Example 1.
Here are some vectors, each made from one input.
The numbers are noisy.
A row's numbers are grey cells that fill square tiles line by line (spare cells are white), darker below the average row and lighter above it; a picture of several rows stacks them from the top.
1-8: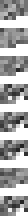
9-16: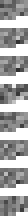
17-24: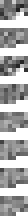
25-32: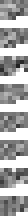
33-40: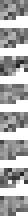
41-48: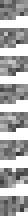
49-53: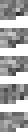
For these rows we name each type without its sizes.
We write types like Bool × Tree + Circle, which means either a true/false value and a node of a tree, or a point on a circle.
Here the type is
Bool × Bool × Bool + Line.
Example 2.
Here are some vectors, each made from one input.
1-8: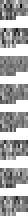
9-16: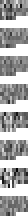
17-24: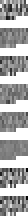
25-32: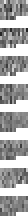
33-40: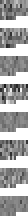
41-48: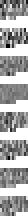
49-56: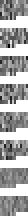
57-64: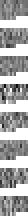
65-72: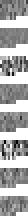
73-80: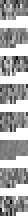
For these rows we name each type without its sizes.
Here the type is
Bool × Line.
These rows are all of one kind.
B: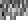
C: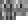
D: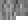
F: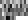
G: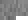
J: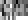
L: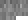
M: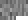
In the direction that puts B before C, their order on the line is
F, M, D, L, G, B, C, J.
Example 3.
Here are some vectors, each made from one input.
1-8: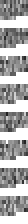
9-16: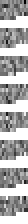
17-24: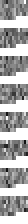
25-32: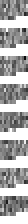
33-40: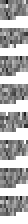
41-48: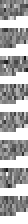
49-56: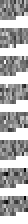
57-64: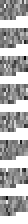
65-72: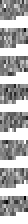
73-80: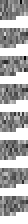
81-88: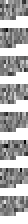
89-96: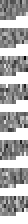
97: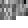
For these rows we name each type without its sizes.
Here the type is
Line × (Tree + Unit).
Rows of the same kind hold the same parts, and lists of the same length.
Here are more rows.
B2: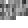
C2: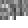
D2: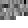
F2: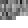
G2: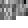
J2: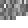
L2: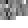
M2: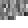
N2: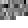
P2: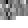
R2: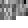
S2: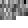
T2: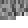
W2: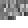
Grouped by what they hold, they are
B2, D2, G2, M2, N2, R2, S2, W2
C2, F2, J2, L2, P2, T2

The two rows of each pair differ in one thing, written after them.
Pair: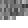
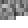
the place on the line
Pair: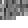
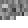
the place on the line
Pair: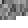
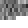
the place on the line
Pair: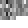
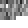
the place on the line
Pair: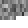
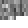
the node of the tree
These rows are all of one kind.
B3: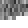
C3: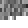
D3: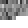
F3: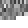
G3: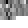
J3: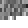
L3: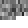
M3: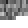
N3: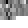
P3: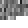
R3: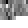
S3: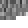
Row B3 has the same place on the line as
C3 and J3.
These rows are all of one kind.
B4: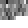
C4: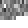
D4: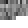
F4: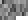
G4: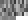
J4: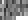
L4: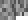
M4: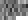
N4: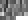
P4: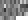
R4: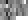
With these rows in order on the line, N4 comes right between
D4 and J4.
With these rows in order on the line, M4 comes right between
J4 and P4.
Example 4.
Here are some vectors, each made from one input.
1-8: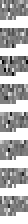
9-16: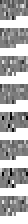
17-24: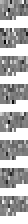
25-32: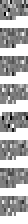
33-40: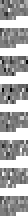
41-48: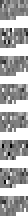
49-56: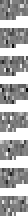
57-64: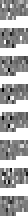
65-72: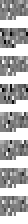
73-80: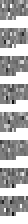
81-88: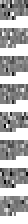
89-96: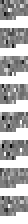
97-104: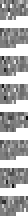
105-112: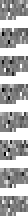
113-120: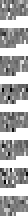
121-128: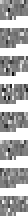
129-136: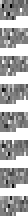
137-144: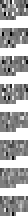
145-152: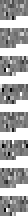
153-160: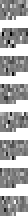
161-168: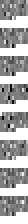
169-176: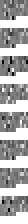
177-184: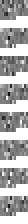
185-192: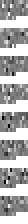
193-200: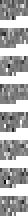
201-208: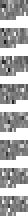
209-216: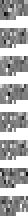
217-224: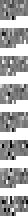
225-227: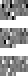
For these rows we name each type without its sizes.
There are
2 kinds of row.
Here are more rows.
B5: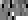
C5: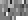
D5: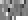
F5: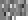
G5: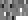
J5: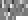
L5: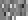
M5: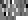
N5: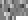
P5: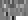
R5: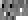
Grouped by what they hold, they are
B5, G5, M5, P5, R5
C5, D5, F5, J5, L5, N5

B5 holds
a point on a circle and three true/false values.
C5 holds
a point on a circle.
